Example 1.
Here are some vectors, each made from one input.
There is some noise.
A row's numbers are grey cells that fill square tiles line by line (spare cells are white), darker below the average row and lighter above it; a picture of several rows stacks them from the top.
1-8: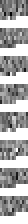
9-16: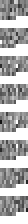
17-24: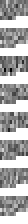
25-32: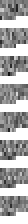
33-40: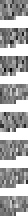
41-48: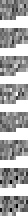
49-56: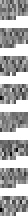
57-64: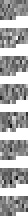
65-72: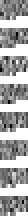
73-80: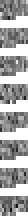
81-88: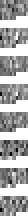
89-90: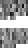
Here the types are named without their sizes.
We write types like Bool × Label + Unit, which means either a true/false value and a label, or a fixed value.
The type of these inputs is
(Bool × Bool × Bool × Bool + Unit) × Label.
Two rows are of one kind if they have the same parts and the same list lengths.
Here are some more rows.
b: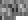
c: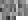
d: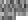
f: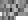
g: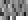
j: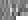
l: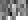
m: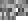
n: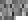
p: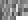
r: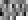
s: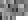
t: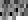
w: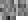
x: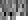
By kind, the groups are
b, c, d, f, g, j, m, n, p, r, s, w
l, t, x

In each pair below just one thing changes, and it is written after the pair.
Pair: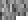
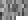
one of the four true/false values
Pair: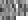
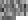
one of the four true/false values
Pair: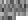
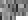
the label
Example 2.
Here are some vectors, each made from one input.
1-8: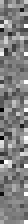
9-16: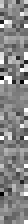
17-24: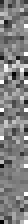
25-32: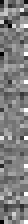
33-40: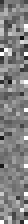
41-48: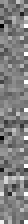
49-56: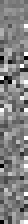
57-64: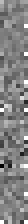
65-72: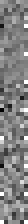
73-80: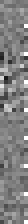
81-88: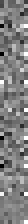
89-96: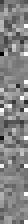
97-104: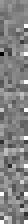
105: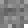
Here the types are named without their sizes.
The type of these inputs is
Bool × Line.
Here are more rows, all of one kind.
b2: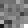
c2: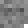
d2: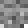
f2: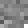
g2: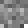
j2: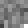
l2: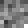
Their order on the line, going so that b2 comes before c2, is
g2, l2, d2, b2, c2, f2, j2.
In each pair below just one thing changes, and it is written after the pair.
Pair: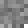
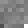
the true/false value
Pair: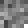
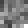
the place on the line
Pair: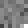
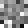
the place on the line
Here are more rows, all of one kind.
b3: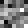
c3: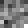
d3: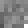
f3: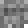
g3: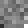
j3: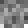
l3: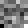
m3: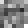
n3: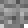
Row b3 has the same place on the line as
f3, g3 and l3.
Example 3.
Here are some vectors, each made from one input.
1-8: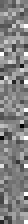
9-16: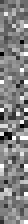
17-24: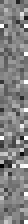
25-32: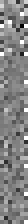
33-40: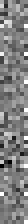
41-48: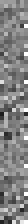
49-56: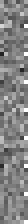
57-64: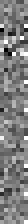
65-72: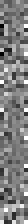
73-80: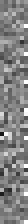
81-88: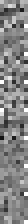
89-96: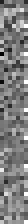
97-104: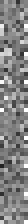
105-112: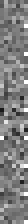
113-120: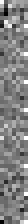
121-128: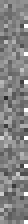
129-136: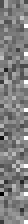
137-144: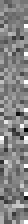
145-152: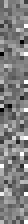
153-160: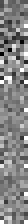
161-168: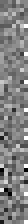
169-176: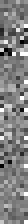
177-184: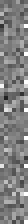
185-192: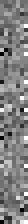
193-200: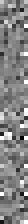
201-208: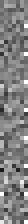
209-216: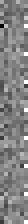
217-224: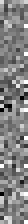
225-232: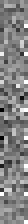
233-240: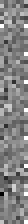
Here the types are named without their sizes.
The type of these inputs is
Circle + Line.
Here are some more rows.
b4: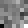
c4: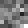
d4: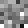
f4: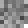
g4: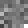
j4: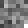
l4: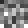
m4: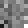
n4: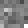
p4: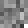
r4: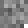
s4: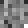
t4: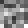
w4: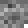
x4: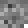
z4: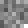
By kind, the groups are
b4, c4, f4, l4, t4, z4
d4, g4, j4, m4, n4, p4, r4, s4, w4, x4

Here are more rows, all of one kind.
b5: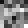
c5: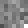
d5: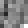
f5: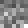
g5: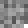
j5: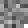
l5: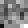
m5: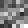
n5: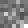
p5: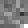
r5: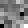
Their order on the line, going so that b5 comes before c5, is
p5, j5, b5, d5, c5, r5, l5, g5, m5, f5, n5.
